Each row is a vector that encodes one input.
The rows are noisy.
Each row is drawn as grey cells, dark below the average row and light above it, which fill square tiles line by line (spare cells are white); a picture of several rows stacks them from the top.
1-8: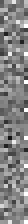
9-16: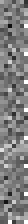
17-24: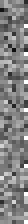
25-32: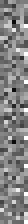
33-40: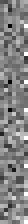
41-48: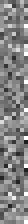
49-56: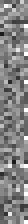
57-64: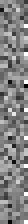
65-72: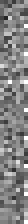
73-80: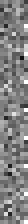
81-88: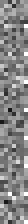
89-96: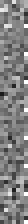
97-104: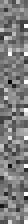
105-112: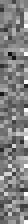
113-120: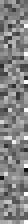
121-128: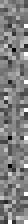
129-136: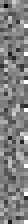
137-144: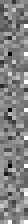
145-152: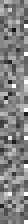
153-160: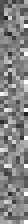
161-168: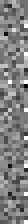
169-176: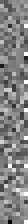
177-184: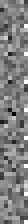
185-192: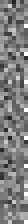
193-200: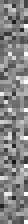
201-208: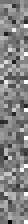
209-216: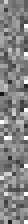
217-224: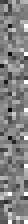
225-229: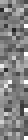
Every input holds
a node of a 16-node tree and a true/false value.
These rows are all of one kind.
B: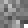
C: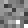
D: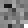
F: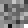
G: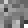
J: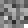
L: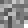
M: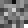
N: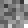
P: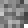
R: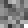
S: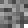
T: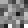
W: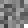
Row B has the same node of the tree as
C, G and P.
